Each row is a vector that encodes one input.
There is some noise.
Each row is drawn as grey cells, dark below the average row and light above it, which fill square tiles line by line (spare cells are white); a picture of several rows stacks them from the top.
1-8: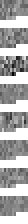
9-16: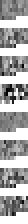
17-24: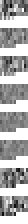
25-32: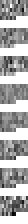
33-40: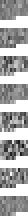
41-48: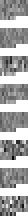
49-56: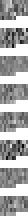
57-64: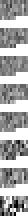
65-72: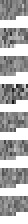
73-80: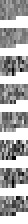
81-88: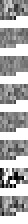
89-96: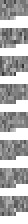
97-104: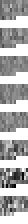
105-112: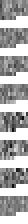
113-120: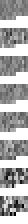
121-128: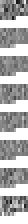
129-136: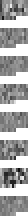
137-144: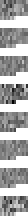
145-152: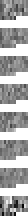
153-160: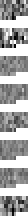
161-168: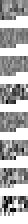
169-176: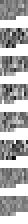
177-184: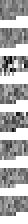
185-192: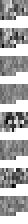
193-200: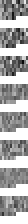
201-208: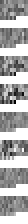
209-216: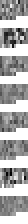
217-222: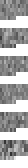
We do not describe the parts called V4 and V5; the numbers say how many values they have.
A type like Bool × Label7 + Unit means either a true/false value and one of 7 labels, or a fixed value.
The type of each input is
List2(Line10) + V4 × V5.
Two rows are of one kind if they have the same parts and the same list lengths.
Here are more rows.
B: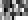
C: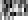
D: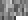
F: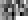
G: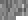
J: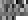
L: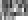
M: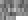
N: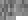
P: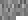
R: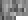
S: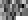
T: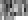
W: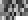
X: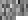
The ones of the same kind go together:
B, F, J, S, W
C, G, L, P, T
D, M, N, R
X

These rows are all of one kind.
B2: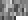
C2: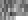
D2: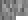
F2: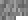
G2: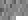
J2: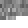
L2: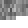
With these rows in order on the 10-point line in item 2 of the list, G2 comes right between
B2 and C2.
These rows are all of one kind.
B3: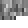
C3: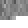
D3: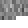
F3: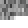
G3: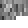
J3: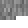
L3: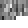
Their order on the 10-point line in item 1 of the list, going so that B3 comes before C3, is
L3, G3, J3, B3, C3, F3, D3.
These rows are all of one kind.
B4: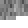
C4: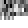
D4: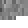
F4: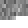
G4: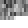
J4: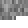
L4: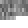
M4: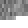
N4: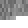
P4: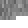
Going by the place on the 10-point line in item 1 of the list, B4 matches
M4 and N4.
